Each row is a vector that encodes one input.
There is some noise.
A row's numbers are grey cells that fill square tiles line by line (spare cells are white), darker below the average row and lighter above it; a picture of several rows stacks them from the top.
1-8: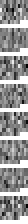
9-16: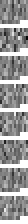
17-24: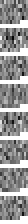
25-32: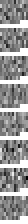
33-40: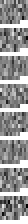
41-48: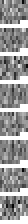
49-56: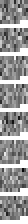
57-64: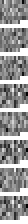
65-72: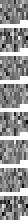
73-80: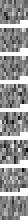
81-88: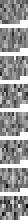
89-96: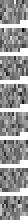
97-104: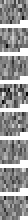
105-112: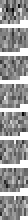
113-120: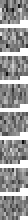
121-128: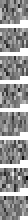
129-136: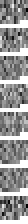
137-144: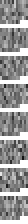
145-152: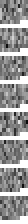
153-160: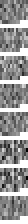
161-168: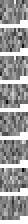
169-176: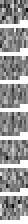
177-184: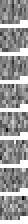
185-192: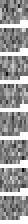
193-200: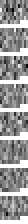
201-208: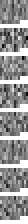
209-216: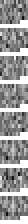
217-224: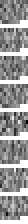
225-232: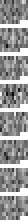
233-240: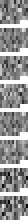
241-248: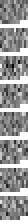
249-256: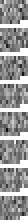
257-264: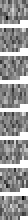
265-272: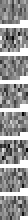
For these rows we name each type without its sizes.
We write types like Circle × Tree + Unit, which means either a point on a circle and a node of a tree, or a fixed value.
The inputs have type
Bool × Bool × Bool × Bool + Line.
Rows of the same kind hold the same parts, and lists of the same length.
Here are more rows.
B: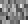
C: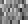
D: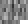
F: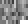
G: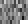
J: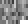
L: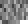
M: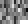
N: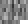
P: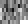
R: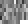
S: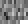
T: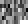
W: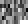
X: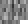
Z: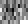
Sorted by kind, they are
B, C, D, F, G, J, L, N, R, S, X
M, P, T, W, Z

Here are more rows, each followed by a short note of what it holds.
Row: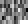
a point on a line
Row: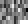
a point on a line
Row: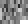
a point on a line
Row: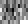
a point on a line
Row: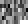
a point on a line
